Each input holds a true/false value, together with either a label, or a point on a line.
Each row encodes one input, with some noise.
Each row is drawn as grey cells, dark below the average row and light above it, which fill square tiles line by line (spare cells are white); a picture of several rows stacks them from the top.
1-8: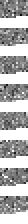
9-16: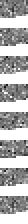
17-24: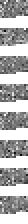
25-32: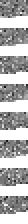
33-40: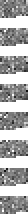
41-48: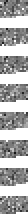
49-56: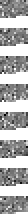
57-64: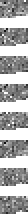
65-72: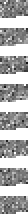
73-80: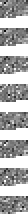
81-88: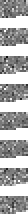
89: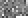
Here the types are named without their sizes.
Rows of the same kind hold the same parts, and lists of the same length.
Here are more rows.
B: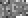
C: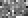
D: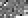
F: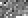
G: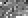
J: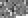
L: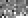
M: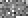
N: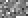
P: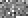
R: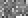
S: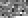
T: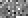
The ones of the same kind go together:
B, C, J, L, R
D, F, G, M, N, P, S, T

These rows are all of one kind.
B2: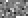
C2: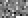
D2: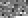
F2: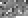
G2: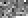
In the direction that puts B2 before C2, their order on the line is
D2, G2, F2, B2, C2.
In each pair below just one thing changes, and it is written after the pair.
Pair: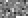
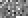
the place on the line
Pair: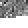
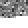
the place on the line
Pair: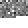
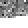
the true/false value
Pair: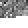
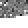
the place on the line
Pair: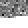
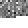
the true/false value
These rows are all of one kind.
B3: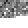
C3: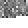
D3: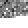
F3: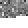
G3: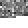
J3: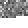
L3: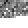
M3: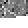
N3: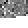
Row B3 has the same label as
D3 and L3.
